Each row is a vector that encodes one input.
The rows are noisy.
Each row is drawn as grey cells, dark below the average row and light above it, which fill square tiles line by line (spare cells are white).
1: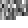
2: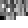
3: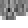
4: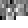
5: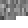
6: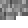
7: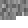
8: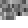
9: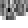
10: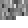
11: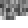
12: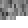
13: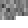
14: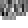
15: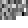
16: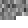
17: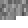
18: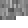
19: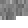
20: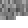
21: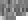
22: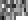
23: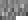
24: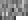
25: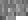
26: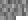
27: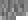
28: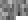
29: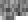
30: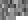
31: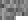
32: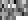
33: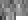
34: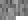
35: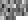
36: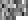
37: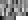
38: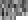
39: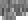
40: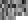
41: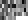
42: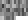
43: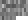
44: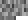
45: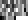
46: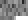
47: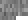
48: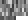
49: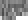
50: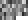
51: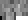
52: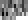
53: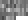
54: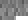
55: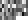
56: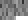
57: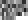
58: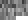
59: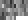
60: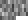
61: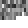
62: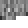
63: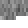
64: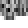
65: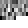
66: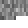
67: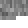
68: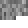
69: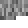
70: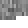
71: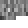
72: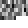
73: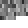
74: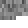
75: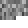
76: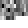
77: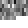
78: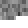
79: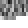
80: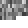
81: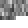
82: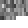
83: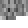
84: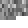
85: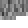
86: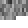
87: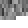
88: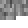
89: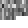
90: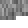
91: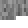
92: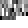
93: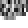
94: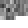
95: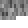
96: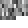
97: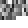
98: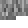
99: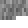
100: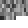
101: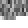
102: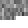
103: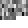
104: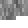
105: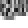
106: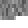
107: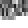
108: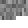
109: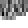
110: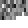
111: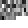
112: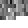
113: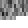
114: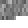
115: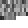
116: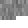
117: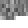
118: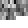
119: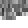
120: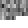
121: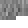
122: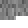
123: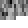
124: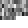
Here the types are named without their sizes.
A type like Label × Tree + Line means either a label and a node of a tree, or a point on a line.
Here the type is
List(Line).
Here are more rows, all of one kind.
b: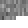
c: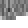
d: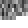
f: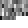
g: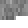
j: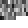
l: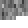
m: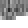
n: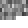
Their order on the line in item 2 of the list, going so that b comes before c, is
l, m, f, b, c, j, n, g, d.
